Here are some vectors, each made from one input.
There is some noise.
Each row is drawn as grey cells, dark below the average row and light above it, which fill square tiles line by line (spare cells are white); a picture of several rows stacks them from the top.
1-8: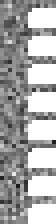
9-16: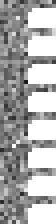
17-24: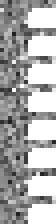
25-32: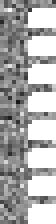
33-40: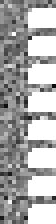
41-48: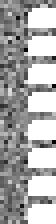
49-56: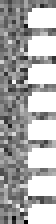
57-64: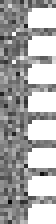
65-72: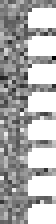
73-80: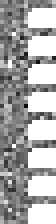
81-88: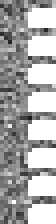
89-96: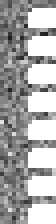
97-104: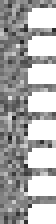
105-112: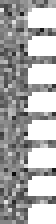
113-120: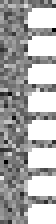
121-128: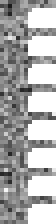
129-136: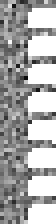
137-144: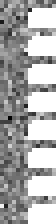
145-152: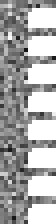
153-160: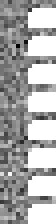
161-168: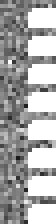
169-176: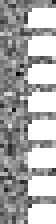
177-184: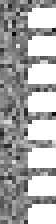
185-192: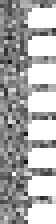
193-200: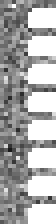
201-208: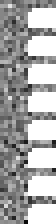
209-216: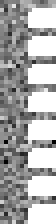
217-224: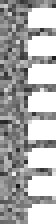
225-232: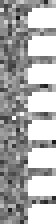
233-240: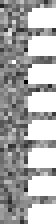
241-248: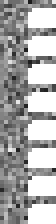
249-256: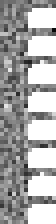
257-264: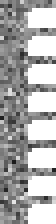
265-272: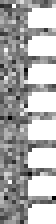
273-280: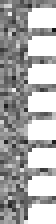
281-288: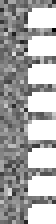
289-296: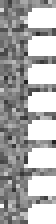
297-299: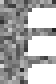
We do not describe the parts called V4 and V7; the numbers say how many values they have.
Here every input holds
a point on an 11-point line and a value of V4, together with either three true/false values, or a value of V7.
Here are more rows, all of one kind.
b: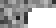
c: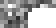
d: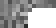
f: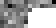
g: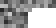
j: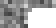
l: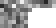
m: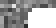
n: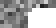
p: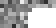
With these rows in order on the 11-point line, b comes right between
f and g.
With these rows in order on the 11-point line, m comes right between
c and d.
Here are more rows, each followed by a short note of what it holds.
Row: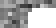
a point on an 11-point line, a value of V4 and a value of V7
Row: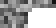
a point on an 11-point line, three true/false values and a value of V4
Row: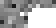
a point on an 11-point line, three true/false values and a value of V4
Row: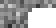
a point on an 11-point line, three true/false values and a value of V4
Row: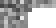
a point on an 11-point line, a value of V4 and a value of V7
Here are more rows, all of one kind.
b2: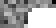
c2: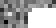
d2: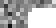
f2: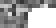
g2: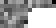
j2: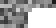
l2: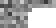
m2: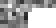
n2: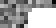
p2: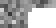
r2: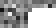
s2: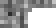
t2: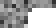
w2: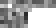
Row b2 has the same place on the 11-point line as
j2, m2, n2 and w2.
